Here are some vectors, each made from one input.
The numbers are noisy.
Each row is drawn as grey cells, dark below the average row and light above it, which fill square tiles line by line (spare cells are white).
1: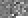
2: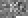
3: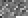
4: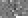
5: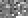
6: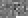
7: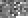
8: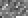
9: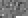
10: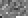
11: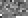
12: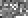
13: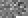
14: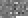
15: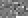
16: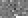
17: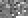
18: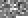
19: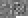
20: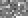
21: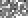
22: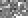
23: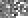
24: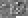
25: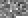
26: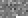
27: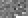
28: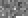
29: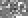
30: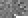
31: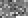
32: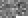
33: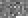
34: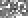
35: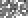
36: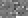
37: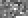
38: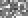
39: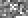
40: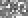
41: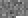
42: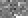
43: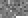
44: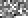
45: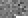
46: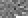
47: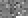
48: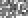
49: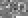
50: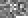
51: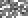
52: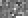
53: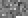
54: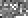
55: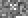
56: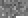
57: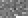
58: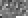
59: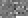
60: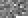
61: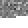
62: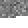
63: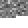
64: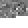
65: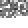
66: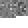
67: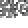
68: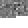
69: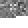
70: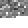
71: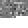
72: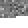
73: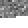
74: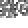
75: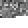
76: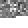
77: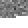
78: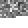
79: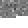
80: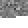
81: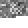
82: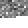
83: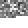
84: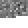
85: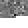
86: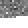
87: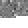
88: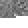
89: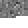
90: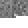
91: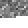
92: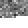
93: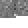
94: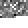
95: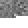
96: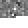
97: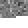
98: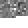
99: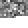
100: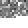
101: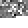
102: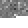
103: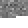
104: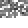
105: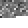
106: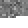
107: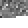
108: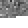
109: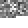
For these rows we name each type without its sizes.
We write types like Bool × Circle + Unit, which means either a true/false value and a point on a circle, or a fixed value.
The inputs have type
(Bool × Bool × Bool + Line) × Line.
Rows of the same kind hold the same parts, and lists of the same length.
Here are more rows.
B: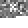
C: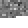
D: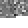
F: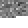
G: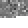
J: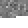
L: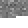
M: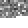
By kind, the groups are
B, F, G, J, L
C, D, M

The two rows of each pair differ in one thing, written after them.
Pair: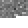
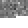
the place on the line
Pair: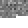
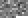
one of the three true/false values
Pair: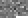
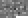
one of the three true/false values
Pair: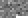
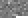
one of the three true/false values
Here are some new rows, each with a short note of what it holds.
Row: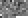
a point on each of two lines
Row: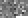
a point on each of two lines
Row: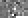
a point on each of two lines
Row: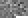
a point on a line and three true/false values
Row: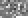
a point on a line and three true/false values
